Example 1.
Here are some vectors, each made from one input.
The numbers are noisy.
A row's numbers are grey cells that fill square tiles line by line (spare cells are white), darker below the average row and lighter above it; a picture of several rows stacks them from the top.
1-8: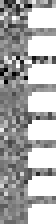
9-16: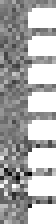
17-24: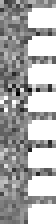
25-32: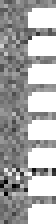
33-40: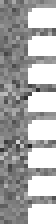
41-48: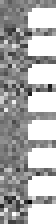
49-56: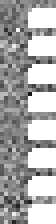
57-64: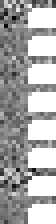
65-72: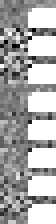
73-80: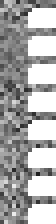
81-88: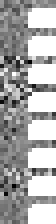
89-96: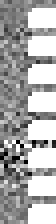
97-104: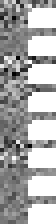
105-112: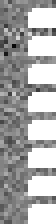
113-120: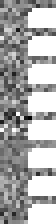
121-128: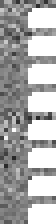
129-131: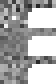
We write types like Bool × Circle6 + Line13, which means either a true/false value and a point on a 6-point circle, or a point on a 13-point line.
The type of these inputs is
Line9 + List2(Line3 × Line7).
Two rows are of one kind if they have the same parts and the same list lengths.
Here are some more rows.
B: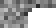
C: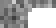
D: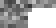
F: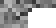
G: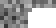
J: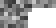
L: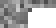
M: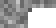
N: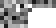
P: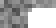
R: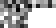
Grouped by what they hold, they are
B, F, R
C, P
D, G, J
L, M, N

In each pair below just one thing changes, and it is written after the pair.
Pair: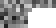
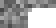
the place on the 7-point line in item 1 of the list
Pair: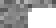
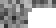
the place on the 7-point line in item 1 of the list
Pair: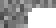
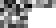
the place on the 7-point line in item 1 of the list
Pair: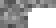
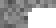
the place on the 7-point line in item 2 of the list
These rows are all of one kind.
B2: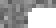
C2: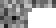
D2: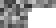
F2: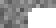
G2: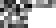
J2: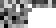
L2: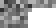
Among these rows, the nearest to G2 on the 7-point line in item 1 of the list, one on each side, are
C2 and D2.
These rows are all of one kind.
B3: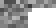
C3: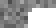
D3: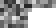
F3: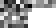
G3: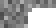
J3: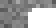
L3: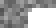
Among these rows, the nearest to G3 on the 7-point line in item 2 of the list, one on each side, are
C3 and D3.
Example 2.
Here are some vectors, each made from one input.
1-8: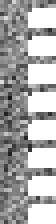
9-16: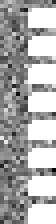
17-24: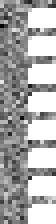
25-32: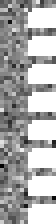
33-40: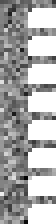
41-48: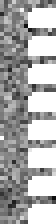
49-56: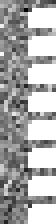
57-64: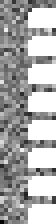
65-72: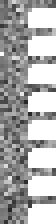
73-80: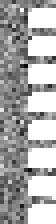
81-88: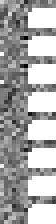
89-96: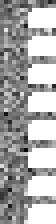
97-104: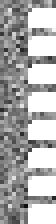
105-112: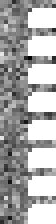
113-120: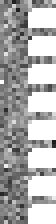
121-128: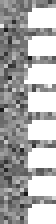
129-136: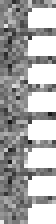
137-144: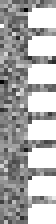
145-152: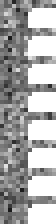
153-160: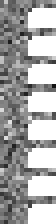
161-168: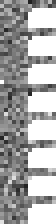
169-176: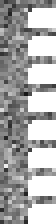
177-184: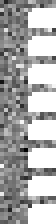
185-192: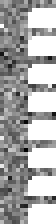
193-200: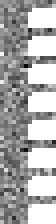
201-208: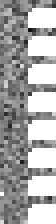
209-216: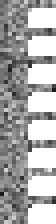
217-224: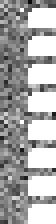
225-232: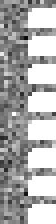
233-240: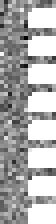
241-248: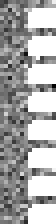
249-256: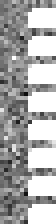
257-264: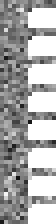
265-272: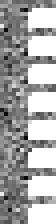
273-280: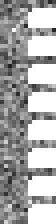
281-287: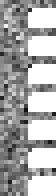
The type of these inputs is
Bool × Circle14 × Line3 × Line7.
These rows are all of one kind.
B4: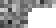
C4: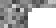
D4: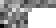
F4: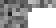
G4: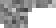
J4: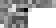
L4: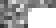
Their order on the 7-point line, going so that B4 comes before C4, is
J4, L4, D4, B4, C4, G4, F4.
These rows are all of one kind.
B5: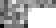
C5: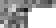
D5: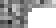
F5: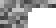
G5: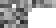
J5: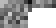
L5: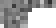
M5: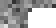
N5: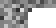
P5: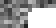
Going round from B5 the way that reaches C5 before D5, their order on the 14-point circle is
B5, L5, C5, J5, F5, N5, M5, G5, D5, P5.
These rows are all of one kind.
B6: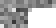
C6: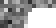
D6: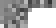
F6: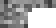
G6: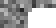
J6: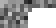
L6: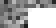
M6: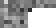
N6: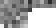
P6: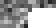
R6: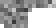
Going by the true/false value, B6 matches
L6, P6 and R6.
